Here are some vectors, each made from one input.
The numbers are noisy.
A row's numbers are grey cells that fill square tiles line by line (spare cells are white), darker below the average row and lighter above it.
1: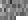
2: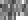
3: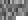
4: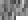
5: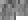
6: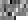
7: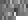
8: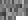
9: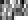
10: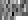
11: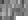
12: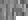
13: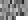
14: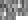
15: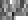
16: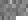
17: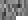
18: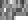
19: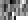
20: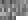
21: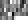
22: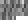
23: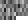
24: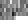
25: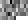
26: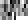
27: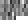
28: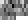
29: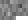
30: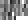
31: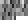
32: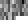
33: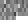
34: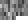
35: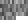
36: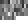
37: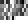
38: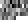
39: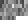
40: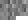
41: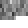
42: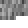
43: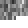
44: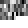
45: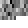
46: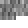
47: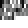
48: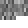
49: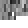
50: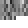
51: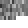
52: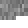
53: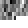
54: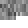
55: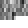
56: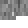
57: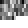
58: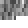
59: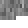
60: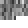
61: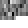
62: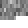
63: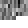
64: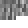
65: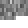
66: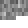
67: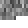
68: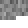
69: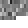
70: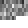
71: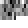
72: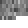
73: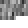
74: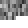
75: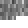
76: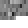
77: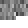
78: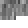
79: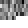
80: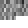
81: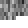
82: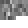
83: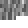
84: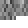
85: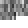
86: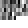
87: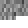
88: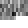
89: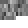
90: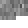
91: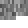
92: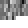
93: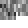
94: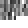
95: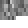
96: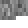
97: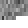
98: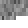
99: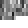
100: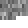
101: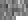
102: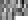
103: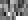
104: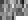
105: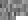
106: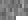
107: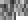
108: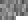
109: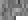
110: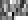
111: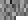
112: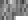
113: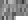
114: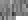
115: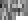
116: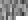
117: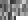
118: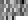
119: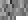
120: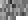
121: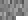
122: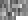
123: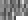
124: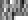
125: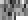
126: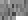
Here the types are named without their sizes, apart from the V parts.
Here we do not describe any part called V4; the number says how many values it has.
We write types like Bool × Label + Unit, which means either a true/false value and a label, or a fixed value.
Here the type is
Label × (Label × V4 × V4 + Unit).
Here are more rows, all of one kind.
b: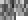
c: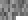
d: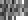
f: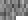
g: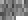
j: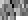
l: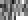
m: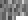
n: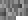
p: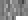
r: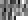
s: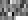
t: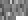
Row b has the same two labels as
l, p and t.
